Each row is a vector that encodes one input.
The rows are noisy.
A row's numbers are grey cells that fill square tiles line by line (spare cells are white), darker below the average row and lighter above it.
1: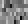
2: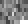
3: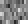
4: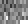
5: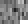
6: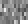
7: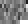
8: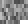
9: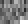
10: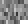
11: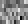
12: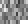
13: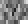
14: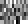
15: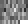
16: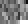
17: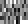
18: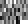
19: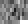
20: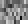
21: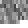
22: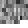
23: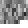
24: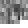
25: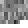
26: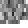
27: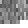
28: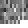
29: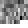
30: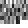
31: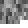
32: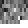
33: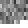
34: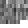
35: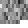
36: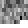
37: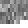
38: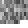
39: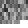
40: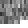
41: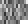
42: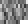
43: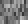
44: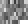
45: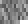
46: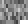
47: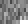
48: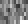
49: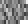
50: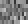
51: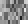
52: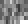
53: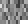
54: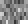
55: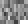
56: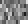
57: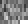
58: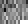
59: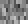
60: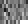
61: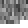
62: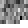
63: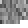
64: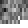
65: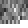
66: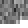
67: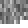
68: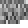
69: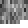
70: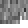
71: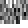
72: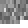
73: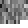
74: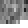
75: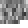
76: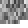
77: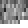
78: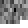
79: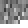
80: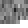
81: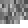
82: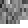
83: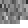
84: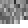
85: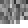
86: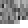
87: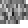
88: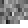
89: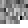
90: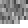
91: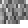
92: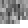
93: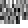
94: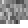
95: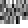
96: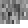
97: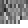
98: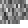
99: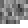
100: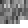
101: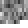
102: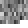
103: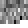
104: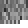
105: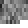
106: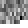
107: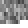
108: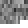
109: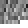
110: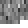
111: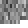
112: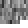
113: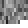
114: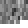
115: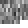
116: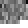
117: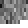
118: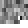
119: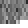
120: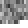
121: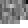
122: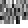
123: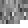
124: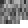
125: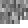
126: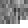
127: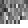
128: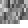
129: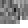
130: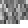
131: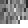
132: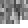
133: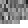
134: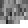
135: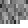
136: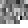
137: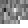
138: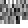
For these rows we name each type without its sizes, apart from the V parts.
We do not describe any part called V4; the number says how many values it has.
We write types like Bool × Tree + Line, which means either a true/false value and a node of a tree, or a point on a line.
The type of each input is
List(Bool × V4).
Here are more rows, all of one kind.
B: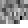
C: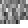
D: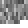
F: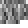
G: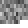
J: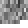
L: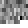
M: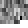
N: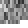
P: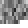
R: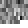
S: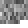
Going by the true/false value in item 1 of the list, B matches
J and P.
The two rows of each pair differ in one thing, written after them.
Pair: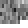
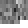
the value of V4 in item 2 of the list
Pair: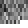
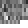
the value of V4 in item 2 of the list
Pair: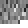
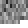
the true/false value in item 1 of the list
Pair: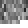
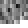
the value of V4 in item 1 of the list
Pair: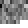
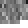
the value of V4 in item 2 of the list
